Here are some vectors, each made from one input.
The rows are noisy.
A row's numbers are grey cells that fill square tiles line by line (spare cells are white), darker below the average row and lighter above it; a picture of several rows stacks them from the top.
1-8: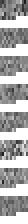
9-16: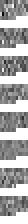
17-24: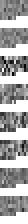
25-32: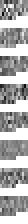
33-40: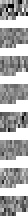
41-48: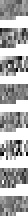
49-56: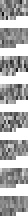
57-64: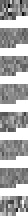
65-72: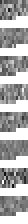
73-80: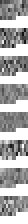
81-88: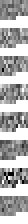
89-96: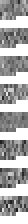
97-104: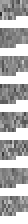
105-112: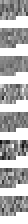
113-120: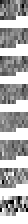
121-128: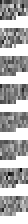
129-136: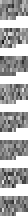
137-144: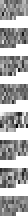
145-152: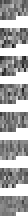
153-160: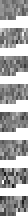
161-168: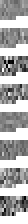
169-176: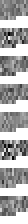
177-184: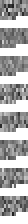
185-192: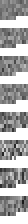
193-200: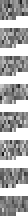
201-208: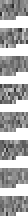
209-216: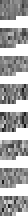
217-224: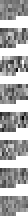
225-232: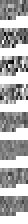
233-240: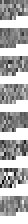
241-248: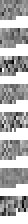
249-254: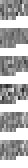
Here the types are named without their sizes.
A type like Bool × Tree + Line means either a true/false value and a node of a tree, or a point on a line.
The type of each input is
Bool × Circle × (Tree + Unit).
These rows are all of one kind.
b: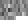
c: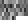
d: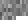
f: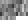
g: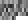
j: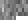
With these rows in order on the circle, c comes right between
g and j.
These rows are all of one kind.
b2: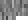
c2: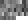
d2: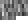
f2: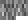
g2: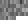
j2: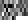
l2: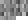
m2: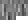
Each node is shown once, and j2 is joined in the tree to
b2 and g2.
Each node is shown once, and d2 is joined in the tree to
g2 and m2.
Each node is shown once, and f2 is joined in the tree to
g2.
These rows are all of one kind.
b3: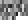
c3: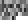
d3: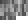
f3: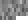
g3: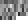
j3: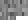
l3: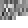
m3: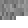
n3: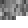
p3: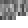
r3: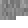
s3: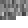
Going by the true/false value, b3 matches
c3, l3, n3 and r3.
